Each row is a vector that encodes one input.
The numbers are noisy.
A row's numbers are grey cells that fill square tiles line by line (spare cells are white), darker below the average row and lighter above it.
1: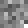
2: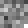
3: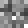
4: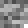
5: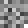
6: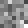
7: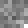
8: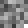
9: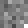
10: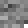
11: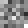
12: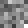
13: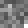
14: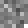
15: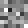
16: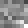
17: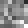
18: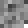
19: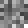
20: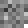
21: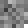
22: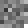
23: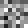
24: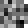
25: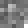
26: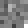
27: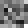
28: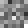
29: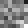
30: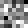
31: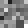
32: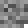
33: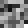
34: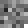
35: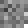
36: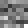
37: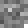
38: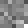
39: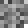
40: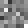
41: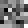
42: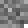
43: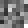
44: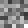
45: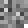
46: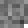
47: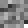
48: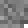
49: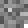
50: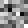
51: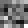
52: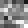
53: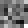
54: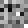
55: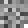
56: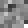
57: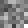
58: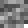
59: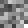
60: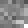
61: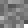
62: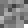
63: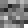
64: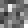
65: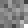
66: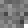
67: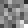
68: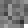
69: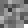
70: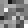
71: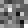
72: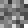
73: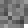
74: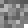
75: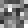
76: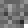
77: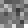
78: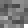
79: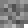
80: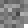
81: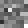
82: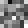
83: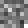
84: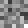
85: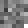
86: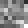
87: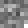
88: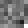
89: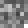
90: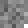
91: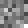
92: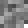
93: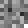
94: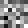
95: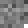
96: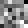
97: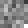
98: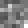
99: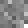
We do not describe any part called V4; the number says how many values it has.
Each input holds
either a point on a 10-point line and a true/false value, or a value of V4.
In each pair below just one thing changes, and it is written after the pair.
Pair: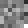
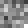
the place on the 10-point line
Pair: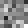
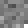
the place on the 10-point line
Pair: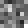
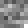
the true/false value
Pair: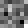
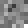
the place on the 10-point line
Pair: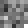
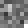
the true/false value
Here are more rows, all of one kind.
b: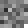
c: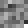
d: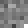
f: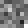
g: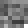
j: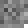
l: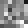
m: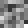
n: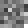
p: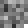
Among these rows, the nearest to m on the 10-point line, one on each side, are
b and f.
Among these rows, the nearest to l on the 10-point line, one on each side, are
c and j.
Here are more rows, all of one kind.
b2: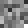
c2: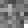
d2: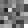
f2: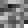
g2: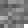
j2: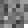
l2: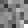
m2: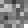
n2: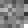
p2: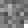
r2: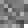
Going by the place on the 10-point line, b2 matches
j2 and n2.
